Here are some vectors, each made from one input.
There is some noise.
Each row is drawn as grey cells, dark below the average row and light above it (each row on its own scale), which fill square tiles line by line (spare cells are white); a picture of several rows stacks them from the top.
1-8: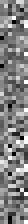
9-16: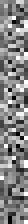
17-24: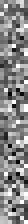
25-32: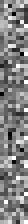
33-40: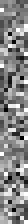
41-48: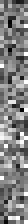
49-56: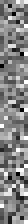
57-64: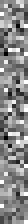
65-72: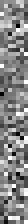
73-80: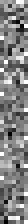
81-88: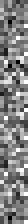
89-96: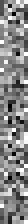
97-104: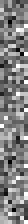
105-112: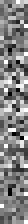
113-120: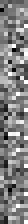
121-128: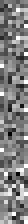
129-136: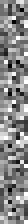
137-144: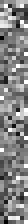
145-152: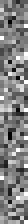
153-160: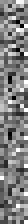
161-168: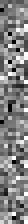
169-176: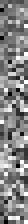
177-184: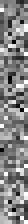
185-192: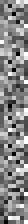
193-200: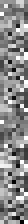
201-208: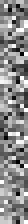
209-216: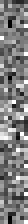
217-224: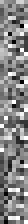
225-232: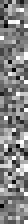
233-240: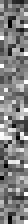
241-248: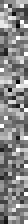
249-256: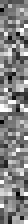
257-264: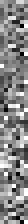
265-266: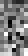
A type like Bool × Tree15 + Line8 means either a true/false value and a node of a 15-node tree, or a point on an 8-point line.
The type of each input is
Bool × Bool × Bool + Circle13.
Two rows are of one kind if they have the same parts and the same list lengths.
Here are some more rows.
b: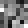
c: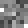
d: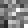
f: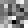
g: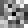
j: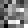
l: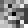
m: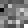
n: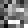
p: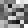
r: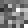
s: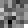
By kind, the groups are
b, c, d, j, m, n, r, s
f, g, l, p

